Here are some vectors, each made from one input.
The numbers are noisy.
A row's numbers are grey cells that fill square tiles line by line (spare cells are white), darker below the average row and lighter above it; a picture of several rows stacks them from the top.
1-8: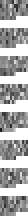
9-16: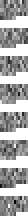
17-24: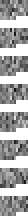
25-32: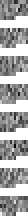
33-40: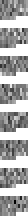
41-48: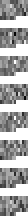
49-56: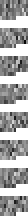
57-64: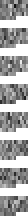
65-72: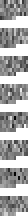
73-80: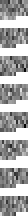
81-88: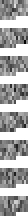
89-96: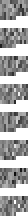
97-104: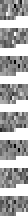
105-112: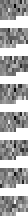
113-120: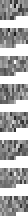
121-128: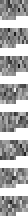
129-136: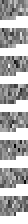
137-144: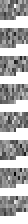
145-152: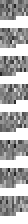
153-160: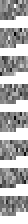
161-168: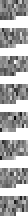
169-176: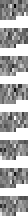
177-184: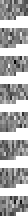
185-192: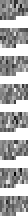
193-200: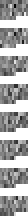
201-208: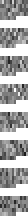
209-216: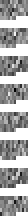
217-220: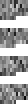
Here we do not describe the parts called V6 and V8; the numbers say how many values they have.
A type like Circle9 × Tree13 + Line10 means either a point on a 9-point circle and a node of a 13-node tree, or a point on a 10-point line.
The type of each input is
(Bool × V8 + V6) × Line10.
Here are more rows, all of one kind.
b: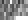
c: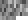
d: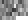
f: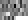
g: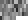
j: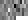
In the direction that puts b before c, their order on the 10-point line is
b, c, d, f, j, g.
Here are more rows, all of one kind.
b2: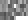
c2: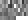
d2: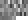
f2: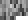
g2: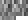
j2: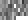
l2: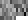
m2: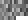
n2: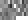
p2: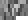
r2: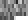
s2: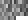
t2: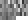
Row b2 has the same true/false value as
f2, p2 and r2.
